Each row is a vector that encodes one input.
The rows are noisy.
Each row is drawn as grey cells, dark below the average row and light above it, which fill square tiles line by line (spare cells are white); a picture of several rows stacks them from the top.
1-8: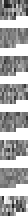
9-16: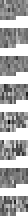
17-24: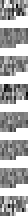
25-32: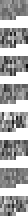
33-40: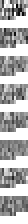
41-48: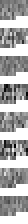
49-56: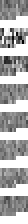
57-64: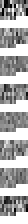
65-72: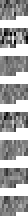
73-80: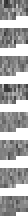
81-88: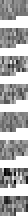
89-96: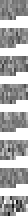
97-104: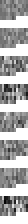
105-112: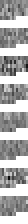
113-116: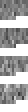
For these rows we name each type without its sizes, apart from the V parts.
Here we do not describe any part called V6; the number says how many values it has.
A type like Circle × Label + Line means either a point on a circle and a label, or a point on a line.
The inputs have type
(Bool × V6 + Unit) × (Circle + Line).
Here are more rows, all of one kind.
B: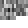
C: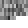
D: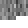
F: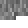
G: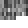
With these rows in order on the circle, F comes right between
D and G.
